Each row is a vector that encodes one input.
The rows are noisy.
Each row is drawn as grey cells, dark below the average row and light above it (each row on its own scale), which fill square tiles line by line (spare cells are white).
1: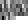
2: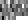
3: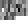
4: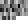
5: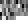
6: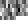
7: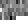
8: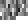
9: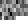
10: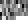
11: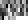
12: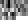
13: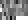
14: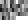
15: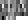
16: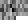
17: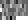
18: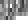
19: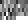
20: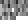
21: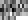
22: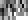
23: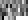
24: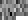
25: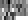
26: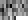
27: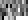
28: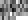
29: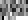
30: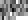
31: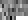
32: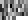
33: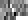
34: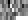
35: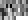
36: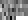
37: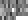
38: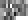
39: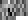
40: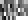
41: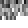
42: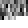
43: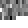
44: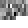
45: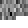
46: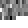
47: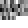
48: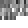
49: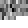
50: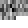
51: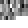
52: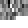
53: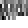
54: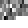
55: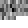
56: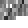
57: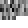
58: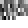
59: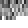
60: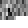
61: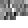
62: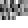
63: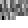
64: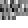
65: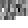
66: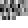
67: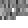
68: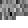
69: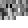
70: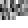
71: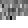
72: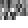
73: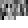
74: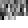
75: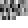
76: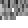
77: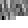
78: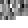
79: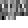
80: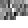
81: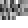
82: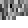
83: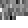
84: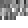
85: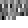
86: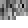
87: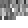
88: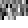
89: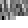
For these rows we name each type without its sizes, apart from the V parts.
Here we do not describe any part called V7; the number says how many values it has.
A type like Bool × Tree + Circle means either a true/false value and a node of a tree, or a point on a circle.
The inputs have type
Bool × Bool × Bool × (Line + V7).
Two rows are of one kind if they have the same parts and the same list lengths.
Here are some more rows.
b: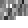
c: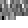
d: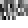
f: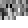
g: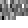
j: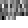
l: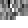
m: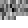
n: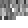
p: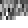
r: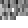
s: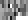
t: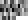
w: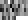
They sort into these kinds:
b, l, n, p, r, s
c, d, f, g, j, m, t, w

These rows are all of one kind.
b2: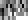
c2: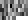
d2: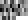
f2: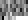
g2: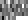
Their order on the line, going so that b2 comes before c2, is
d2, b2, c2, g2, f2.
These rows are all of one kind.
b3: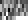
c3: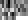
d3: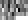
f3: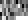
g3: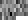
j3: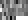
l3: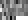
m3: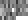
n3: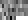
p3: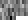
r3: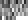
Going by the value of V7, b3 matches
f3 and g3.
